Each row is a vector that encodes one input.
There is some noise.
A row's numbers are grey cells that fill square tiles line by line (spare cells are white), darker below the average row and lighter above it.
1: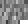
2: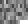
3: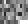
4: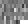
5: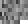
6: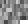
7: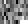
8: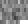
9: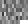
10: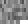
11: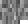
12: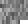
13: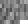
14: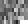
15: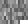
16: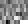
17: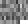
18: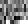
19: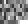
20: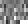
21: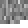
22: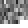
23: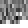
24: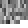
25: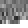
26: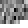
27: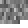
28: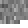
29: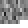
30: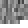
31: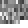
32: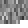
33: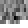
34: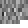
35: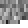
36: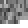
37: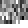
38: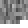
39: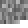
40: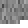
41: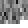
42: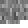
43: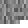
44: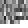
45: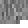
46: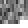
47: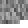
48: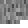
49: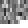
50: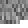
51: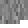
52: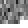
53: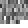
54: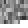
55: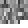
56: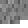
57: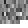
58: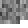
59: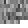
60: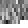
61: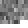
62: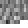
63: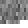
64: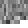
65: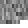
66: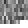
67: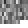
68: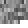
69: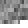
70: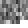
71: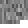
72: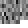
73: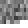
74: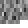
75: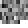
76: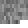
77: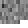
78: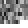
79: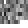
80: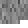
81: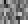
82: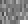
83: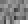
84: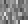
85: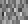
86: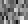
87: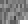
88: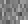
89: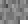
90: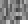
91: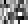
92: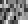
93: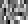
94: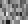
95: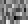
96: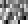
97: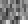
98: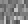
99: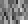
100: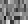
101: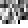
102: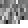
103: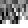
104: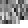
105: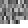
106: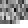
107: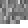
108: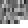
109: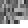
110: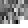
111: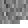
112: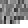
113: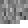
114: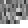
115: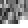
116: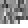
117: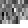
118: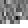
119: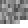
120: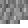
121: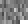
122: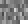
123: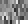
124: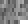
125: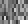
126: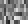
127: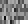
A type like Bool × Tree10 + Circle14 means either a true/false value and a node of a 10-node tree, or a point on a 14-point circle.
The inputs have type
(Bool × Bool × Bool + Unit) × Line4 + Line8.
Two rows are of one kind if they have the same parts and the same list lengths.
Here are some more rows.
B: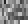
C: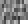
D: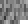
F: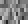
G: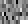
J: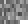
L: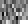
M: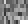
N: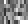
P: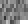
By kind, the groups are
B, C, G
D, F, J, N, P
L, M

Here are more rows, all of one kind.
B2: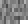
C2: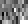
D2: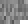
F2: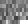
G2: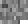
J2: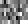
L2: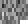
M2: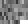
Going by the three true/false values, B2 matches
F2 and M2.
